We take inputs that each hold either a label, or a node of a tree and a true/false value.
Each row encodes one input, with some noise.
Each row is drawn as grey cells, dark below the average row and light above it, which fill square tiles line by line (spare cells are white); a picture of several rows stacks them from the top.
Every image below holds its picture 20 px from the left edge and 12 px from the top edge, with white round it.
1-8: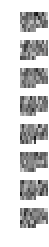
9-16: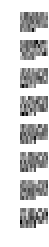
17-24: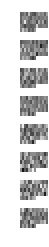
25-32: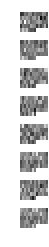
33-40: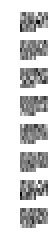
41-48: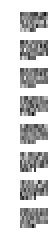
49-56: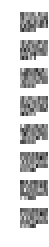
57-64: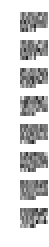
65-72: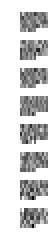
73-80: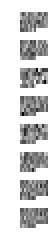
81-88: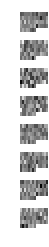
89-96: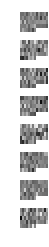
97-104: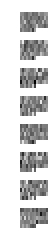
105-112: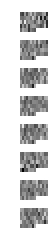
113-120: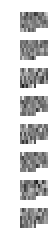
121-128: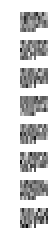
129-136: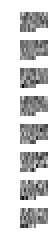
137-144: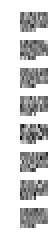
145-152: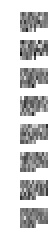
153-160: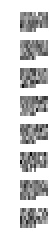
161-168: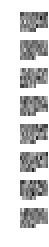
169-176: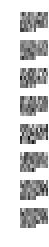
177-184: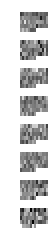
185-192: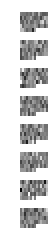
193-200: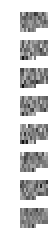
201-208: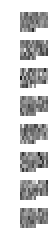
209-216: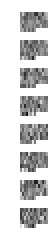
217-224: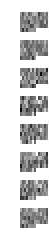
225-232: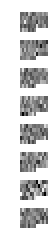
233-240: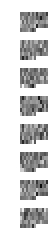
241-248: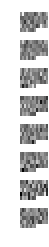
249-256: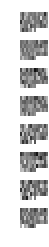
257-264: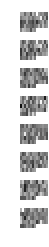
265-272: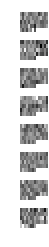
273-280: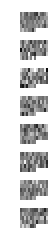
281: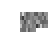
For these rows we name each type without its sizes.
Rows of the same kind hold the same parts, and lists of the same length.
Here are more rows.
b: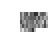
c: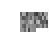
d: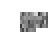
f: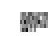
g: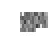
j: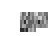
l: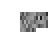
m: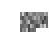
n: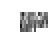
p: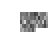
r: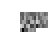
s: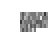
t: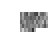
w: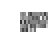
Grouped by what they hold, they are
b, c, d, g, l, m, p, r, t
f, j, n, s, w

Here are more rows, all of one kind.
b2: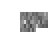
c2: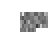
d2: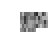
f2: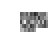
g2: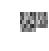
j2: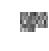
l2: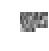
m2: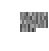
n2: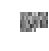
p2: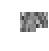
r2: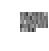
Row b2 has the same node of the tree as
f2 and j2.
